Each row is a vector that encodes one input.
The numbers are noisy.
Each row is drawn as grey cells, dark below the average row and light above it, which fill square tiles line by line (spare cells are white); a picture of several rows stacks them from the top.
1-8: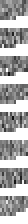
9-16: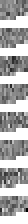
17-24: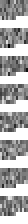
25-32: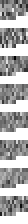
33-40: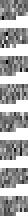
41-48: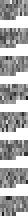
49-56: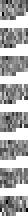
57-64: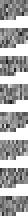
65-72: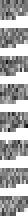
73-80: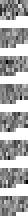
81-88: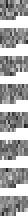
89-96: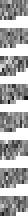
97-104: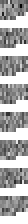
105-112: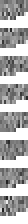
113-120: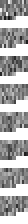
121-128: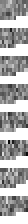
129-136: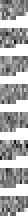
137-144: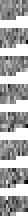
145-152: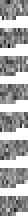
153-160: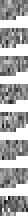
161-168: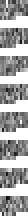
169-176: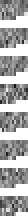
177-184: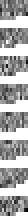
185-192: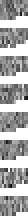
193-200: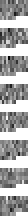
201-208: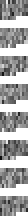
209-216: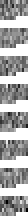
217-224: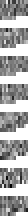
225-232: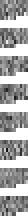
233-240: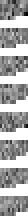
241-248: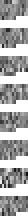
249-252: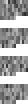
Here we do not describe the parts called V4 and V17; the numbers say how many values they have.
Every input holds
a point on a 6-point line and a value of V17, together with either a point on a 6-point circle and a true/false value, or a value of V4.
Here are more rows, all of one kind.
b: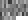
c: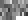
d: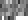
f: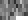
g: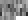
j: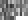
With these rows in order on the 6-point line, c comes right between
d and f.
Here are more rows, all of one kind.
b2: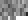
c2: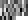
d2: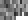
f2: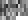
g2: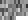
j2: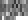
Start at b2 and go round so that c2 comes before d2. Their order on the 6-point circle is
b2, c2, d2, j2, f2, g2.
